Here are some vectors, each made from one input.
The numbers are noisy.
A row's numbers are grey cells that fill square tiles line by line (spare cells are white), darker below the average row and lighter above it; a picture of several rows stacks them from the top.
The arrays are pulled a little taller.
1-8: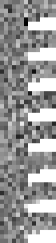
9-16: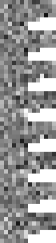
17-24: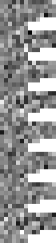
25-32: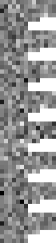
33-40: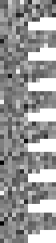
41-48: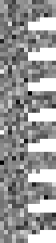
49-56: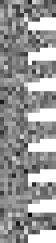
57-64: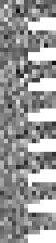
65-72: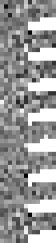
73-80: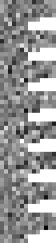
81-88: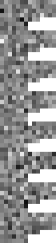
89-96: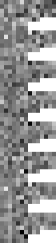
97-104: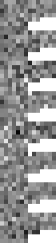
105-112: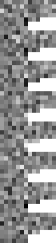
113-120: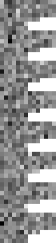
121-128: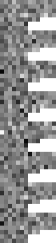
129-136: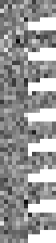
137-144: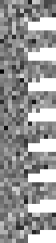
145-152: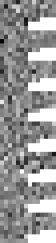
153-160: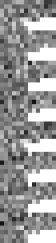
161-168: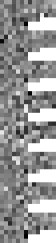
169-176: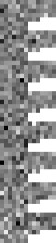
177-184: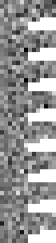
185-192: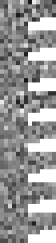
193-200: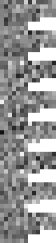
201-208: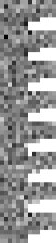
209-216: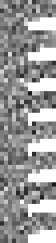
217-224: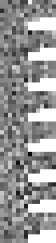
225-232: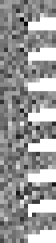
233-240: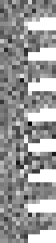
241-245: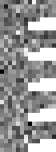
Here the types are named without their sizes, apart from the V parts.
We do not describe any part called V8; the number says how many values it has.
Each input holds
a point on a line and a true/false value, together with a list of values of V8.
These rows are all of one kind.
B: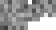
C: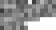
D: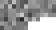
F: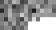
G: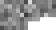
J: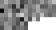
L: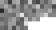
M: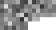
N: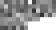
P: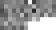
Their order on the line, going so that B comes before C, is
B, N, C, P, G, D, F, L, J, M.
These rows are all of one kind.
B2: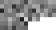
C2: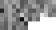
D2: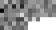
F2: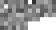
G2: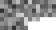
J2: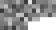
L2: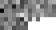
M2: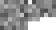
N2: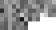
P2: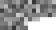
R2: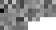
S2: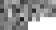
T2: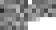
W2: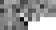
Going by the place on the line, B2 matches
C2, J2, N2 and W2.
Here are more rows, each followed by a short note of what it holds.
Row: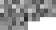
a point on a line and a true/false value, together with a list of two items
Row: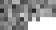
a point on a line and a true/false value, together with a list of one item
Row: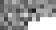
a point on a line and a true/false value, together with a list of one item
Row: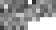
a point on a line and a true/false value, together with a list of one item
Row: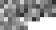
a point on a line and a true/false value, together with the empty list
